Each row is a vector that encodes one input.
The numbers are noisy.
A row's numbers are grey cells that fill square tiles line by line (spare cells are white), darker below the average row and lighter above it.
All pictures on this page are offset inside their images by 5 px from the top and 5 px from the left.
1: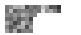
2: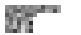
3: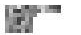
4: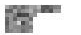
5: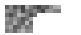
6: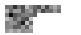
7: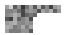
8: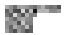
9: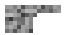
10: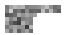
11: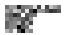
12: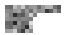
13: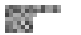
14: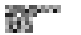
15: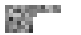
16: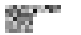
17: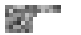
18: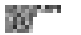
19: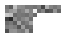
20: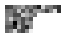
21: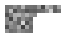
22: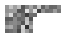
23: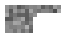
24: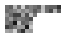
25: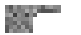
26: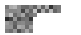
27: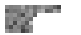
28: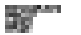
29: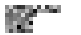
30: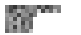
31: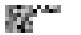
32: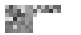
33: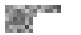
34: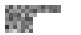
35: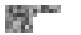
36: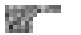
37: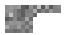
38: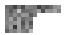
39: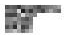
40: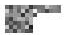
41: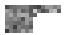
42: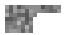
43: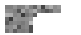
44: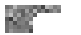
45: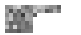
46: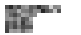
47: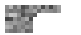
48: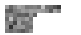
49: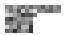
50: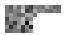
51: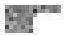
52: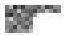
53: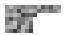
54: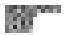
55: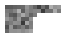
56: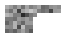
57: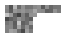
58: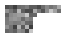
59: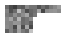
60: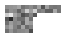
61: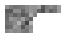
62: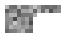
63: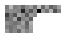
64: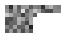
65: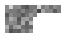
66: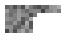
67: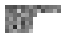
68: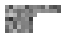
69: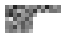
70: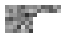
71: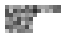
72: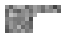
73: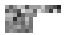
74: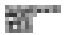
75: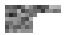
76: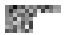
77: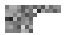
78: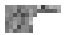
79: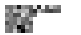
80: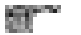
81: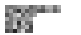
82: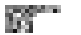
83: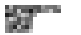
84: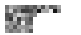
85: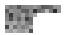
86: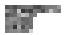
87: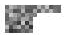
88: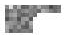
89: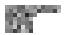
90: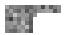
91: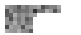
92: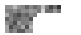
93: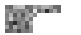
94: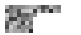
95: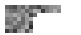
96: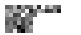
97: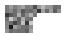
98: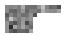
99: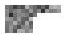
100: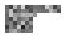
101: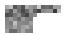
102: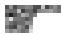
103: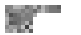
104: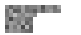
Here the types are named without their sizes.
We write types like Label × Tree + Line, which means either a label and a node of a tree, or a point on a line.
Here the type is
List(Circle).
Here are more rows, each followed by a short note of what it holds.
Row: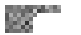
a list of three items
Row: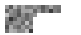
a list of two items
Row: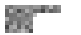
a list of two items
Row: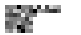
the empty list
